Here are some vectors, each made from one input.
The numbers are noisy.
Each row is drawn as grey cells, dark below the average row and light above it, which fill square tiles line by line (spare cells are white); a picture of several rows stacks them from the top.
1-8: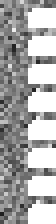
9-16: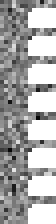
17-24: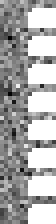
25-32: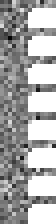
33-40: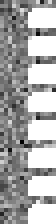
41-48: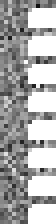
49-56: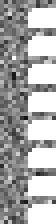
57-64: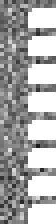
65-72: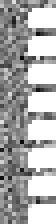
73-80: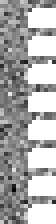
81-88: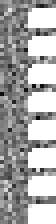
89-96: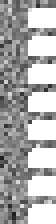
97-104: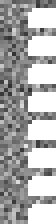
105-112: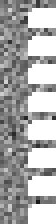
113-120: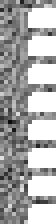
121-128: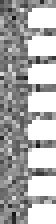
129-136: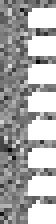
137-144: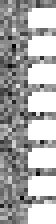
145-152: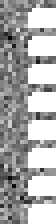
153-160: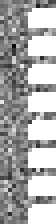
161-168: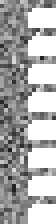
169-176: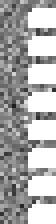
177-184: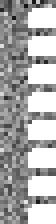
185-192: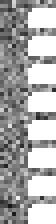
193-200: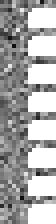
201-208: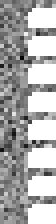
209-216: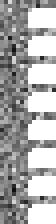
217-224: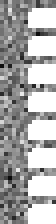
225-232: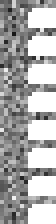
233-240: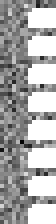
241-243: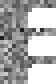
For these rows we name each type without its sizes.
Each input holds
either a point on a circle, or a label and a true/false value.
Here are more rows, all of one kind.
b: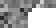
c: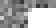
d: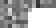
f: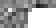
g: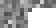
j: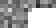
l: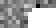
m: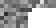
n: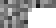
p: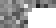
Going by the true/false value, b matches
g and m.
